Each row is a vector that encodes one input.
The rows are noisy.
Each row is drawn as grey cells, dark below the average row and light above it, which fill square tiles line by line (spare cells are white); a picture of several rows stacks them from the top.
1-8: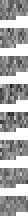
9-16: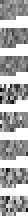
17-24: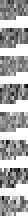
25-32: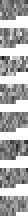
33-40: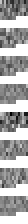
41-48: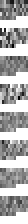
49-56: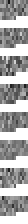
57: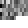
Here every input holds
a point on a 7-point line, together with either a point on an 8-point circle, or a fixed value.
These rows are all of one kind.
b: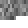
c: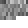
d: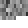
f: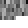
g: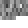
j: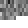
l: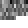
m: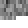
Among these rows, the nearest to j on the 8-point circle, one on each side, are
d and m.
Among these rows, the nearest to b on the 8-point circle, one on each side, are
l and m.
